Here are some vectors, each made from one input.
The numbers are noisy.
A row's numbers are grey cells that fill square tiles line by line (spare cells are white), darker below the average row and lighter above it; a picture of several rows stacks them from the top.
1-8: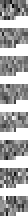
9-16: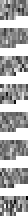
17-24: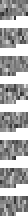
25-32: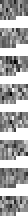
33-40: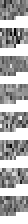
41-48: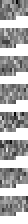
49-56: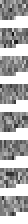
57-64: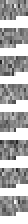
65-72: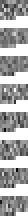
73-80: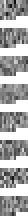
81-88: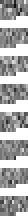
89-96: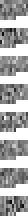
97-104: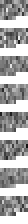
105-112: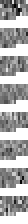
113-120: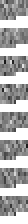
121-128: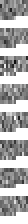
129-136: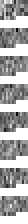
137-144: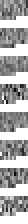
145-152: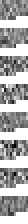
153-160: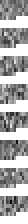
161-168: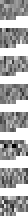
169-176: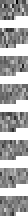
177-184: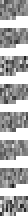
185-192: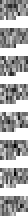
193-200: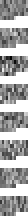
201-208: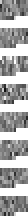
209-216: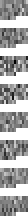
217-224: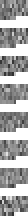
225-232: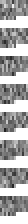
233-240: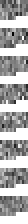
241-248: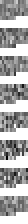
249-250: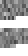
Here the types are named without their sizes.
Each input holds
either a node of a tree, or five true/false values.
